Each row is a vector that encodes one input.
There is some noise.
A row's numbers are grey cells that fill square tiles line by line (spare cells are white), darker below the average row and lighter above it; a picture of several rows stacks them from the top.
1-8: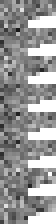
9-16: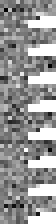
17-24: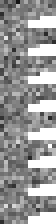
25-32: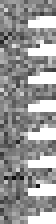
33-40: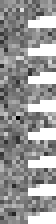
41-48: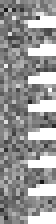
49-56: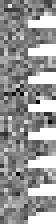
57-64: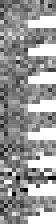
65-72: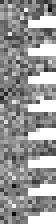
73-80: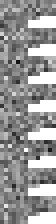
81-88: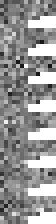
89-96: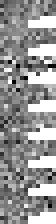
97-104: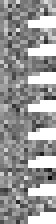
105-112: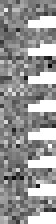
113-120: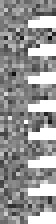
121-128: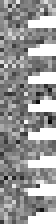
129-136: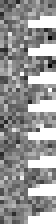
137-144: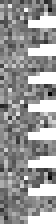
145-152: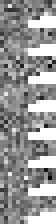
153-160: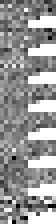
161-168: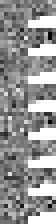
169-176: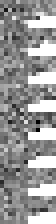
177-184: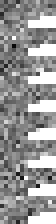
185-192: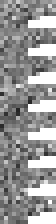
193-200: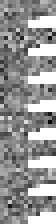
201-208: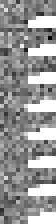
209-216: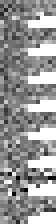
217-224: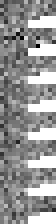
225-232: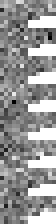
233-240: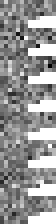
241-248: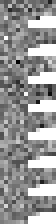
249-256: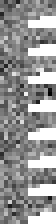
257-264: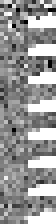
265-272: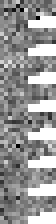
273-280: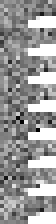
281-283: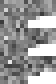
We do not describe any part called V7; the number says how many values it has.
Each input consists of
a list of up to two items, each either a point on a 5-point line and a value of V7, or a point on a 9-point line.
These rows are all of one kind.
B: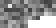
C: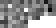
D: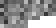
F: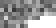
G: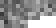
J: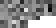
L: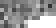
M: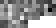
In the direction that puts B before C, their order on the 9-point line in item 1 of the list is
D, G, L, F, B, J, C, M.
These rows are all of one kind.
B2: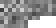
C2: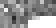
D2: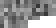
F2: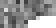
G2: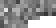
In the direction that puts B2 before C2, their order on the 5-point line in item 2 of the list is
D2, F2, B2, C2, G2.
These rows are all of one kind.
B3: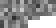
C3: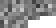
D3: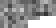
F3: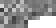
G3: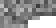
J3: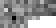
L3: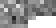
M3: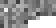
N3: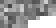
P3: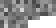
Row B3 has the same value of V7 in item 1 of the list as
C3 and P3.
